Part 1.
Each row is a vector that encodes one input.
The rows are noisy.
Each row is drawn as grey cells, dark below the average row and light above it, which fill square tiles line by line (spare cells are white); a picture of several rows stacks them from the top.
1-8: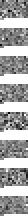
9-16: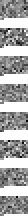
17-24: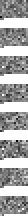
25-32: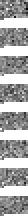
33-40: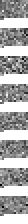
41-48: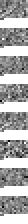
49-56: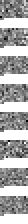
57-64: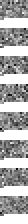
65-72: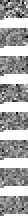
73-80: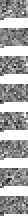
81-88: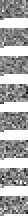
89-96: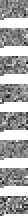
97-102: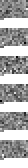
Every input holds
a list of up to two points on a 12-point line.
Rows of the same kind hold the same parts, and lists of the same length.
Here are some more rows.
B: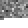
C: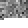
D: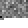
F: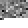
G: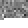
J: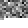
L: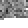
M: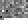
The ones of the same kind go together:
B, F
C, D, G, L, M
J

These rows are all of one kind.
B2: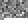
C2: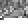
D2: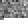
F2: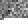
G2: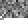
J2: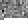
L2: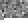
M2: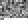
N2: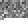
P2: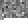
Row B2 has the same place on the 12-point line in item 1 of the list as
J2, L2, N2 and P2.
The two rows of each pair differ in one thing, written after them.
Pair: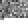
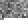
the place on the 12-point line in item 2 of the list
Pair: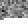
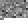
the place on the 12-point line in item 2 of the list
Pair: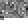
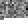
the place on the 12-point line in item 2 of the list
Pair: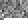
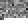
the place on the 12-point line in item 1 of the list
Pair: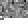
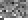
the place on the 12-point line in item 1 of the list
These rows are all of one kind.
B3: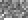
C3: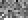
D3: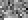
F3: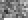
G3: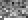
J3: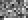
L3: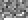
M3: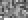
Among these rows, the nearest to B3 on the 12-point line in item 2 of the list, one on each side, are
D3 and F3.
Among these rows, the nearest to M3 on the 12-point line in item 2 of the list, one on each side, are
F3 and J3.
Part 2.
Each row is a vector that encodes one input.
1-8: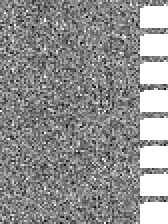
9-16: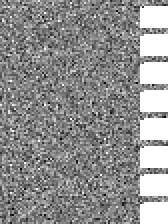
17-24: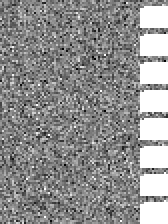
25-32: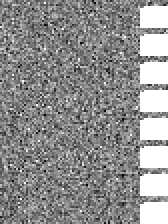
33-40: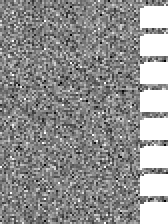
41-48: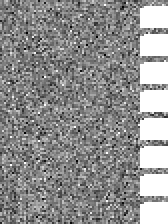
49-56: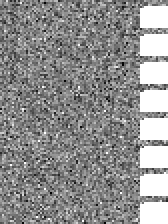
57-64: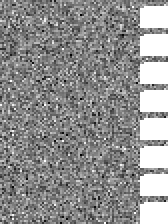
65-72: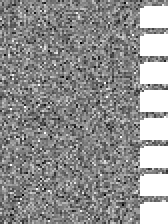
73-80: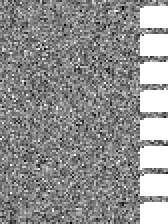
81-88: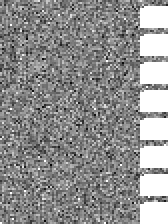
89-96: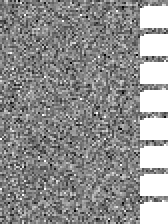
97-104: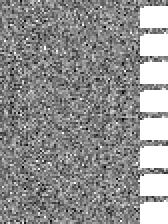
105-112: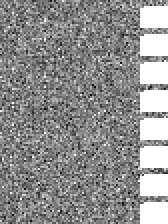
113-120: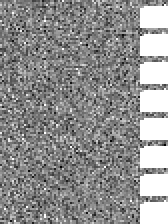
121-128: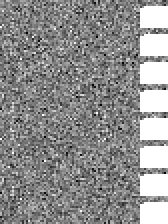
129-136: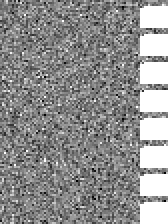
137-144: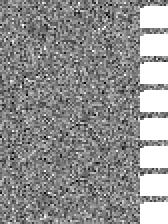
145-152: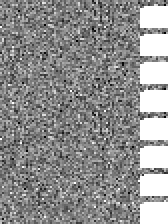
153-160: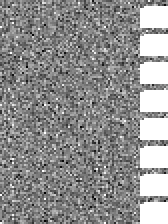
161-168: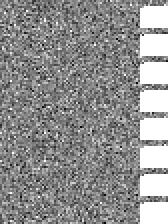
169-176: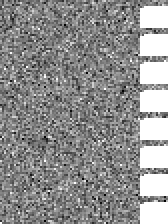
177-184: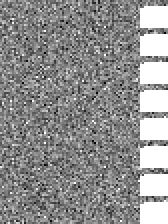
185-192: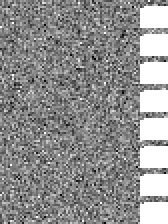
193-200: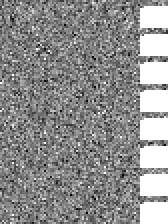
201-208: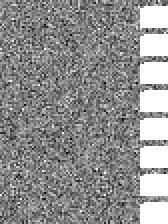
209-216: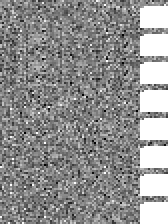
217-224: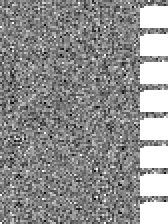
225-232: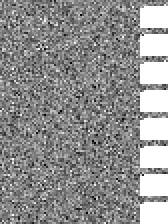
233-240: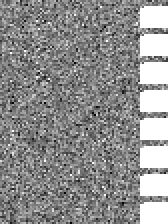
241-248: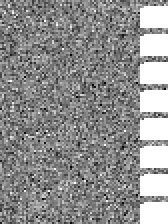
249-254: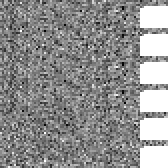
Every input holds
a point on a 15-point circle and one of 4 labels.
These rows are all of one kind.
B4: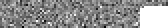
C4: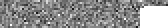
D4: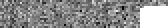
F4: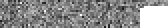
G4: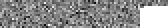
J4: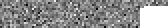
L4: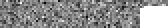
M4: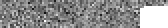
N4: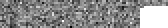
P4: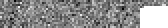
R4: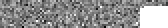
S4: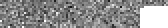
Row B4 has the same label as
C4, J4 and R4.
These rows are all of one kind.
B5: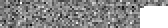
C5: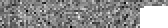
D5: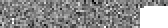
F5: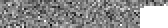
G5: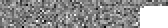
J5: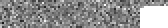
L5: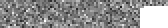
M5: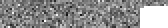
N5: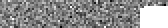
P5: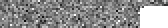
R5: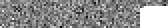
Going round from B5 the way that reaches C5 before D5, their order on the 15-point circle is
B5, F5, G5, L5, R5, J5, N5, C5, D5, M5, P5.
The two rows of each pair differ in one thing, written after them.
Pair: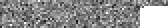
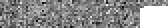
the label
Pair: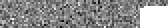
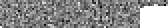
the place on the 15-point circle
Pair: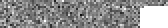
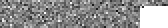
the label
